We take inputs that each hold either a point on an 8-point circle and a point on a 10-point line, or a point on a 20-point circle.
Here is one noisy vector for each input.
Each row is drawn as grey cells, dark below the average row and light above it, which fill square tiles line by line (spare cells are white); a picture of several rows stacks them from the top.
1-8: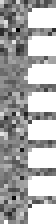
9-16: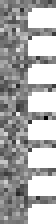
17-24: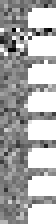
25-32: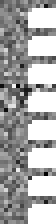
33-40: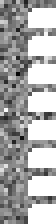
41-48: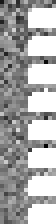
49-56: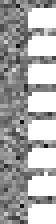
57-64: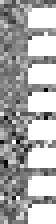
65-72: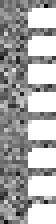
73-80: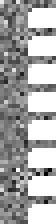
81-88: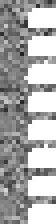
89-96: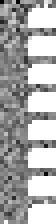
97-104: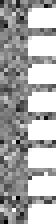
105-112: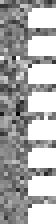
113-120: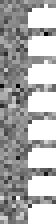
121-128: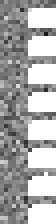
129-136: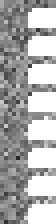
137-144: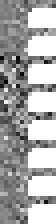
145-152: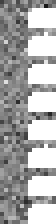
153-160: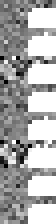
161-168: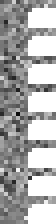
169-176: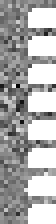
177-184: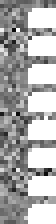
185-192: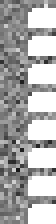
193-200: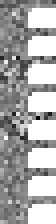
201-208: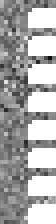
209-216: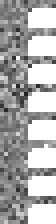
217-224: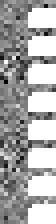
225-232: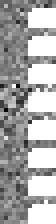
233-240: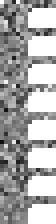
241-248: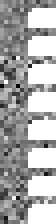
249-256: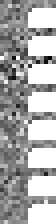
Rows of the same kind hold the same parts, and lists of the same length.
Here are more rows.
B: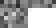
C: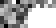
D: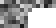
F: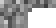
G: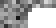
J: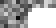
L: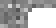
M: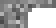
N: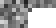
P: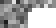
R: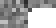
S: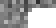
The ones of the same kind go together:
B, D
C, F, G, J, L, M, N, P, R, S

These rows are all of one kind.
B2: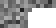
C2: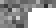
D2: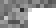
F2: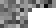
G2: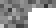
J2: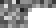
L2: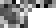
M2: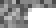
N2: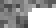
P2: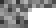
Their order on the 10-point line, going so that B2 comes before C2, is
N2, P2, L2, F2, B2, D2, J2, M2, C2, G2.
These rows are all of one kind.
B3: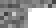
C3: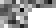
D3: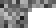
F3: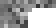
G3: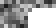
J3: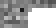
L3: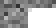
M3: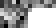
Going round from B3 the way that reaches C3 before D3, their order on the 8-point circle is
B3, L3, F3, J3, C3, D3, M3, G3.
